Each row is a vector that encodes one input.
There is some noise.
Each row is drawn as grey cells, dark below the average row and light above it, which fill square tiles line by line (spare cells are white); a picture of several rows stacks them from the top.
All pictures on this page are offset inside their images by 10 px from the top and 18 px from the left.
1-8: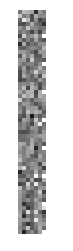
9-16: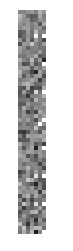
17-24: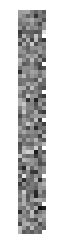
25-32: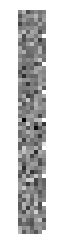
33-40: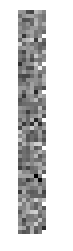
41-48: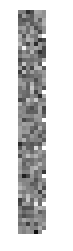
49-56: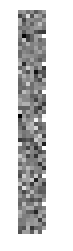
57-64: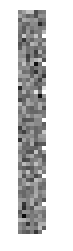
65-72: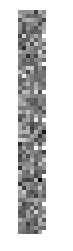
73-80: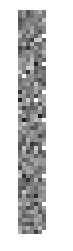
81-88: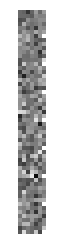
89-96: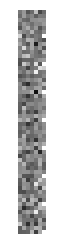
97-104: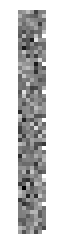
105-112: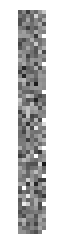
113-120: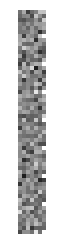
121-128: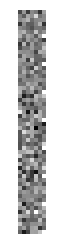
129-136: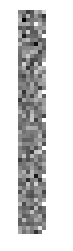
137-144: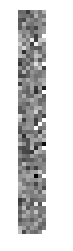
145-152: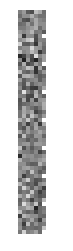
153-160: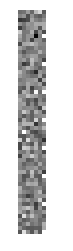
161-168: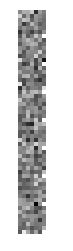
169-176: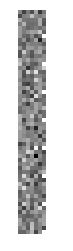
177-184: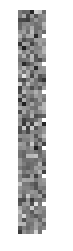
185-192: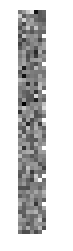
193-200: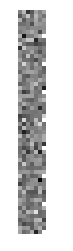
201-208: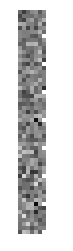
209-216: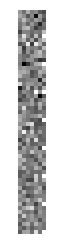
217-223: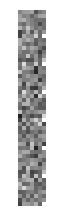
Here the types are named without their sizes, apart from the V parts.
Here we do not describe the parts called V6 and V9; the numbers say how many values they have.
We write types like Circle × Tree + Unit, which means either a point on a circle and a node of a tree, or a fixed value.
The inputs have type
Bool × Bool × Bool × Bool + (Line + V6) × V9.
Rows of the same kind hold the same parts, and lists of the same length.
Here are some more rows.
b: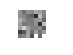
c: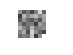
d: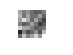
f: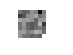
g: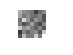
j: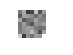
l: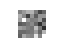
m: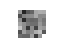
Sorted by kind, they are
b, l
c, f, j, m
d, g

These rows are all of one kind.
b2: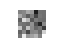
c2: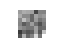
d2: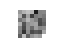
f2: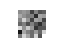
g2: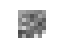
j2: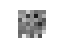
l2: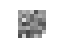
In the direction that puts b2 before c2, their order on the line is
b2, d2, j2, c2, l2, f2, g2.
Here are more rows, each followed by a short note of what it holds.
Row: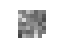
a value of V6 and a value of V9
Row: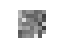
a value of V6 and a value of V9
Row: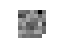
four true/false values
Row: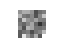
a point on a line and a value of V9
